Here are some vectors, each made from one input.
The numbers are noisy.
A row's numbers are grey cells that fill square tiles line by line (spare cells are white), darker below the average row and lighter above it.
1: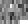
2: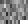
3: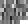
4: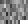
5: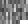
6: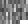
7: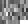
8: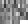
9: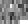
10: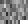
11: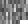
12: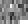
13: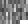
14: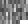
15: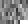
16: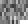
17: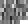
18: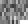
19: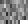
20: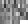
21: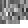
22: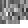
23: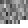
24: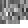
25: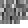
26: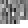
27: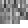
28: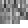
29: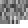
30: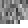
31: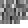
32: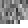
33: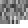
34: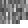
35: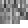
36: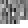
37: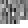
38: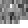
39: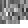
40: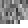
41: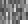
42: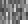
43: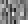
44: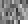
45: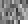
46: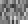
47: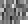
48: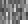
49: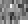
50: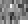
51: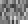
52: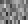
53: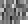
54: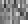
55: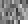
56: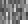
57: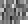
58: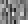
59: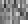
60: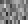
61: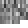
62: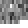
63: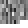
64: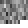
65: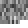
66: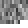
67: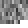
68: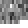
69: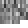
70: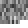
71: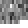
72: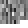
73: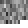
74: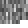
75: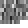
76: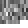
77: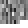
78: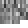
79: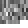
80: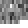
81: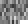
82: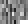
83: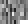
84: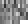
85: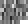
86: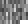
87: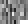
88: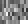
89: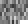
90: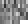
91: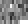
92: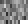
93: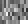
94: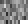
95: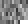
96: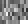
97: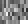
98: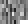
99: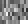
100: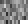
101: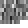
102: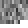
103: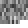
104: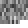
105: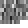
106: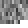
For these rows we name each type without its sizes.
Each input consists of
a point on a circle.
